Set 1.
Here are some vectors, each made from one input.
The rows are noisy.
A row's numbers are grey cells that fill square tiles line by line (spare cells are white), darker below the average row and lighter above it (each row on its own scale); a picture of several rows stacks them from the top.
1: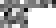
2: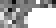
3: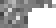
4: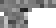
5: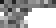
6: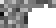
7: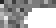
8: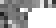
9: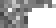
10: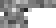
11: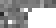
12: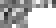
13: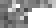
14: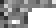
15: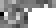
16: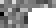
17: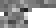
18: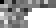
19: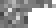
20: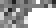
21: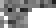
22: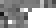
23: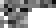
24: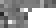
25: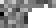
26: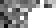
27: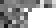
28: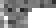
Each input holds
three true/false values.
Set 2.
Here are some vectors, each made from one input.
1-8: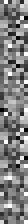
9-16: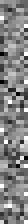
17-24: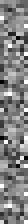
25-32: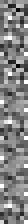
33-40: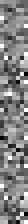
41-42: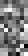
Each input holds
one of 5 labels.
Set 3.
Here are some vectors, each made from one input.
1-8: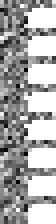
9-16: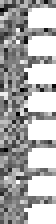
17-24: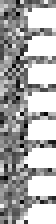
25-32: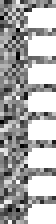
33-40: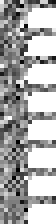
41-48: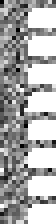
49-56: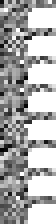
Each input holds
three true/false values.
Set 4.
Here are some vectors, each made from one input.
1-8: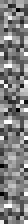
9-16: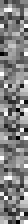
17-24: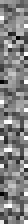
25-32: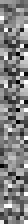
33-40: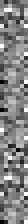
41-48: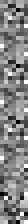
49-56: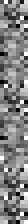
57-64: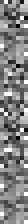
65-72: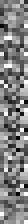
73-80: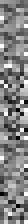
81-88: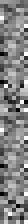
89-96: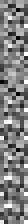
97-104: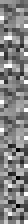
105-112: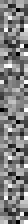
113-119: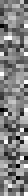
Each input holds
one of 5 labels.
